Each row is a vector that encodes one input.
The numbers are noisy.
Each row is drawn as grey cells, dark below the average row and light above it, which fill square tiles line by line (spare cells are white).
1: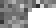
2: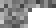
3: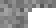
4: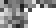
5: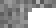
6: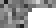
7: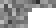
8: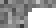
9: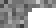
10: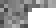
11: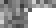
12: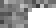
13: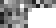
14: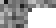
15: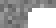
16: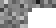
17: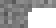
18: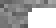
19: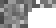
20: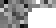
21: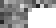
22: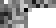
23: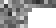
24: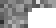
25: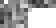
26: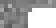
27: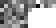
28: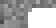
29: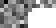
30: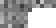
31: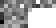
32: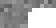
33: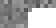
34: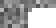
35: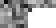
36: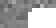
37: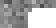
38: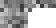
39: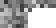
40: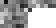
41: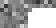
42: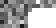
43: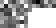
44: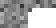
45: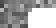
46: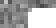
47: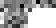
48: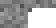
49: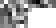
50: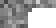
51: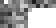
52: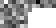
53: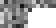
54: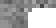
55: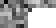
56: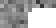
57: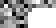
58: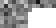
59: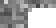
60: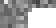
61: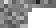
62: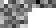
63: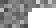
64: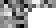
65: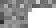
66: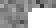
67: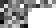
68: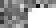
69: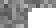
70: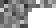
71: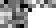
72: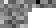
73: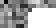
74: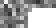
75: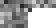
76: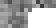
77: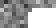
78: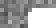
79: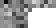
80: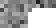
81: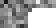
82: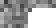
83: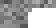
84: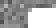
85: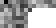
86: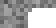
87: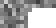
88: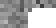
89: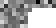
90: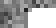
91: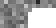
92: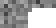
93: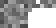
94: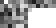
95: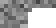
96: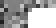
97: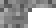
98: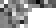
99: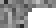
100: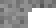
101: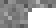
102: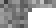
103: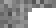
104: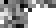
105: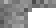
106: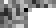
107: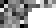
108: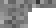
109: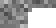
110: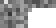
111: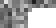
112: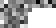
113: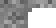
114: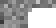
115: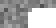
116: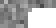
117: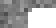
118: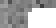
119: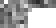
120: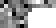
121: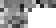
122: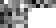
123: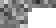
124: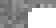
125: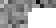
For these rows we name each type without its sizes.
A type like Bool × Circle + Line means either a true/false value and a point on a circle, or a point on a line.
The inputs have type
Label × (Tree + Unit).
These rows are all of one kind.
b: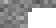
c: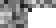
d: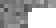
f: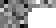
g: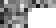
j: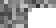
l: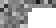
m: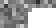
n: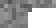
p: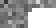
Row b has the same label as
l and p.
